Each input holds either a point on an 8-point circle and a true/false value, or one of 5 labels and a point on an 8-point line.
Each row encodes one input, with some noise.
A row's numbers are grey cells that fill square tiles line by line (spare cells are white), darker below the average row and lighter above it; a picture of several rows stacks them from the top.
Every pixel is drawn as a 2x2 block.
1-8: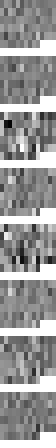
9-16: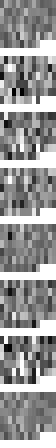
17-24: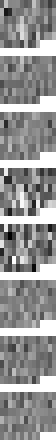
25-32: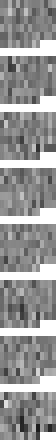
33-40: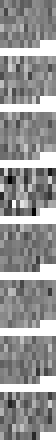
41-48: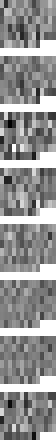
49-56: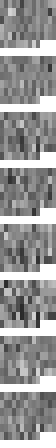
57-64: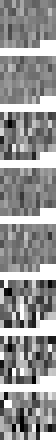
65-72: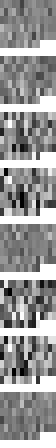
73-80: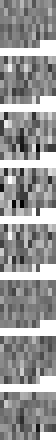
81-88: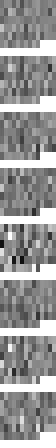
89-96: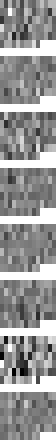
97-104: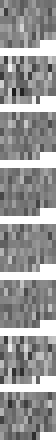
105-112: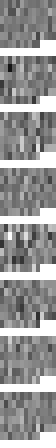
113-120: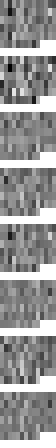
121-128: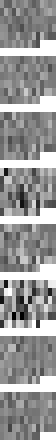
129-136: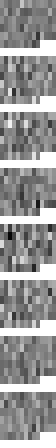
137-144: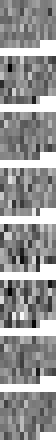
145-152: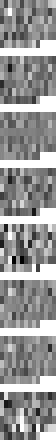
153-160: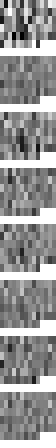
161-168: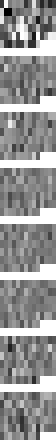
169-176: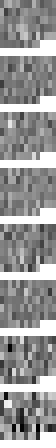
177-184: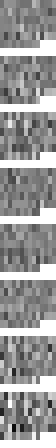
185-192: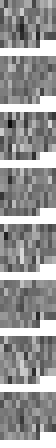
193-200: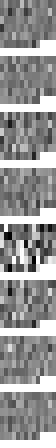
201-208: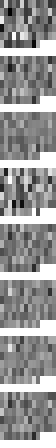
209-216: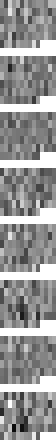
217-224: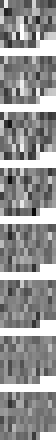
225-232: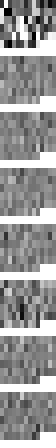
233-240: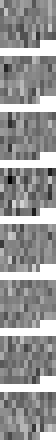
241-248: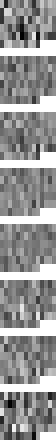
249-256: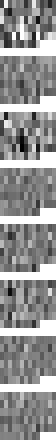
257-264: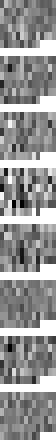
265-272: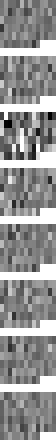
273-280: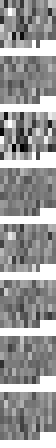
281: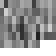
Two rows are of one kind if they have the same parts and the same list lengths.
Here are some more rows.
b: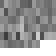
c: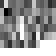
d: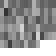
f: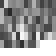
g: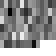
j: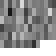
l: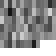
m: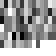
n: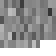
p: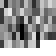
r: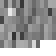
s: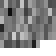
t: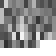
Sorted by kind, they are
b, c, d, f, m, n, r, t
g, j, l, p, s

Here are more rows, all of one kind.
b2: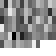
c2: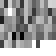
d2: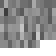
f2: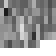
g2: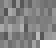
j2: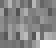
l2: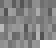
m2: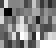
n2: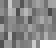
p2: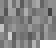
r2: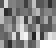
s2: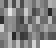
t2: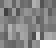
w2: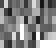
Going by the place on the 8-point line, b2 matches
l2, p2 and s2.
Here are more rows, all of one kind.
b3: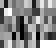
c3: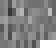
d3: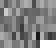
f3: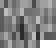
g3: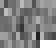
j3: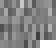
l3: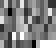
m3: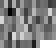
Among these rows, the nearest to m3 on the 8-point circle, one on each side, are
d3 and l3.
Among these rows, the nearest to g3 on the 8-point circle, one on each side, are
b3 and d3.
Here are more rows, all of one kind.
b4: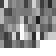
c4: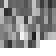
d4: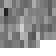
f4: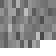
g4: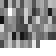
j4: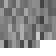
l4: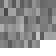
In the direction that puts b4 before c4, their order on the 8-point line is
b4, f4, l4, j4, c4, g4, d4.
